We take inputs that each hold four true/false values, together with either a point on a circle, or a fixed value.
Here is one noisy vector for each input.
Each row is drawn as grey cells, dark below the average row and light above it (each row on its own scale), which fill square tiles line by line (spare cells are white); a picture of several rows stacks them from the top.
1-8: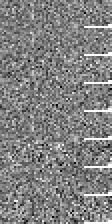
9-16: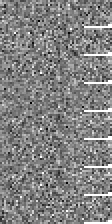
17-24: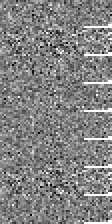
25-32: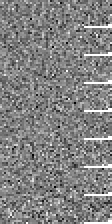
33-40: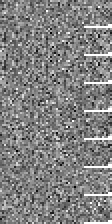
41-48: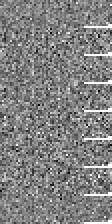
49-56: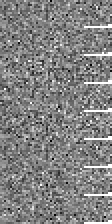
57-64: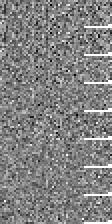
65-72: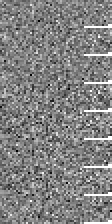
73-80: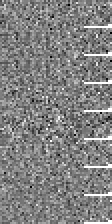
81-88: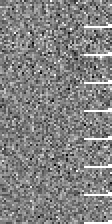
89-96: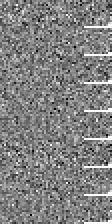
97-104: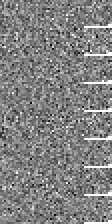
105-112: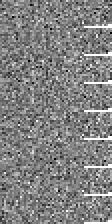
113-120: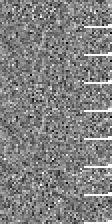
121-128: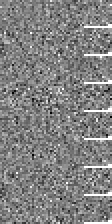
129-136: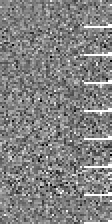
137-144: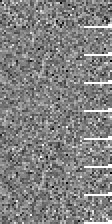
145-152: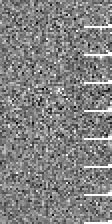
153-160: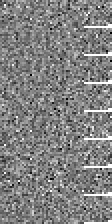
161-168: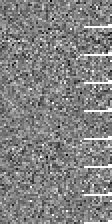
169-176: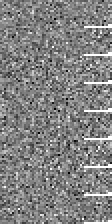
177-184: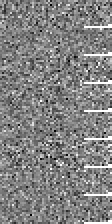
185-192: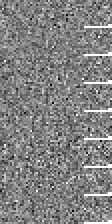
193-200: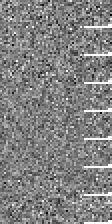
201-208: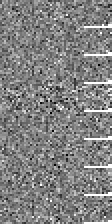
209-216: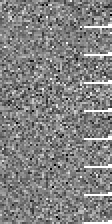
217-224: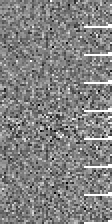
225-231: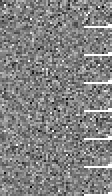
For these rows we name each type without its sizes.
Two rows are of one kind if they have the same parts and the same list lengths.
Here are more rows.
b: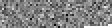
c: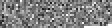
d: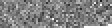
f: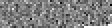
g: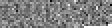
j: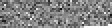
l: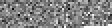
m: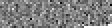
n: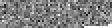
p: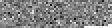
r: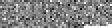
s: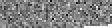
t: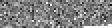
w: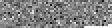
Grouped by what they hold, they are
b, f, g, m, n, p, s, w
c, d, j, l, r, t

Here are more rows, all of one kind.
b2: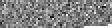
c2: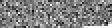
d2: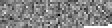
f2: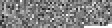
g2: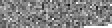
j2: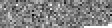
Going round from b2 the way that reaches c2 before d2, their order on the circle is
b2, f2, j2, c2, d2, g2.
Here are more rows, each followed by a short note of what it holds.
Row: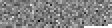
four true/false values
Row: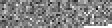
a point on a circle and four true/false values
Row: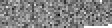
a point on a circle and four true/false values
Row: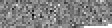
a point on a circle and four true/false values
